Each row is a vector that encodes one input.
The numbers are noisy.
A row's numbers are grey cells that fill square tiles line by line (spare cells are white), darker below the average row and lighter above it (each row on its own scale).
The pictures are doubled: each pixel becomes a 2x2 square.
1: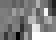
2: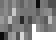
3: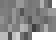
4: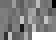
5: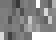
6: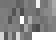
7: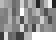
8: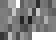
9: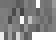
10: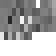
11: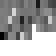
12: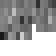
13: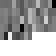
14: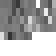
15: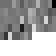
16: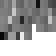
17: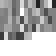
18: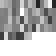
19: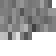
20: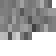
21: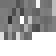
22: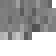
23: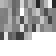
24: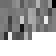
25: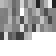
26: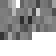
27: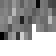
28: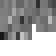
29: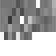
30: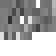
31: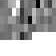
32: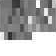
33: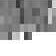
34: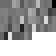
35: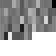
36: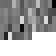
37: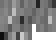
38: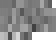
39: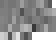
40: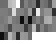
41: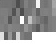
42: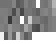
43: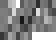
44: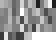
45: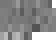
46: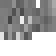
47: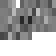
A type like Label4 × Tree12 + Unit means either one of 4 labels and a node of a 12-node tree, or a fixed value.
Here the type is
Bool × Label5 + Unit.
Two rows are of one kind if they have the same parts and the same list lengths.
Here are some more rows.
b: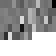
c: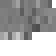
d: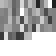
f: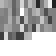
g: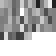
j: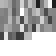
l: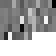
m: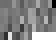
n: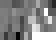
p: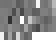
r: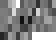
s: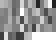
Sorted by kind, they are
b, c, l, m, n, p, r
d, f, g, j, s

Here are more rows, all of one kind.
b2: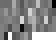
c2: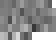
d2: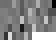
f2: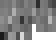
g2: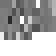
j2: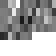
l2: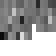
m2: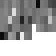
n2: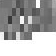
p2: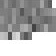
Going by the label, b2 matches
d2, g2 and n2.
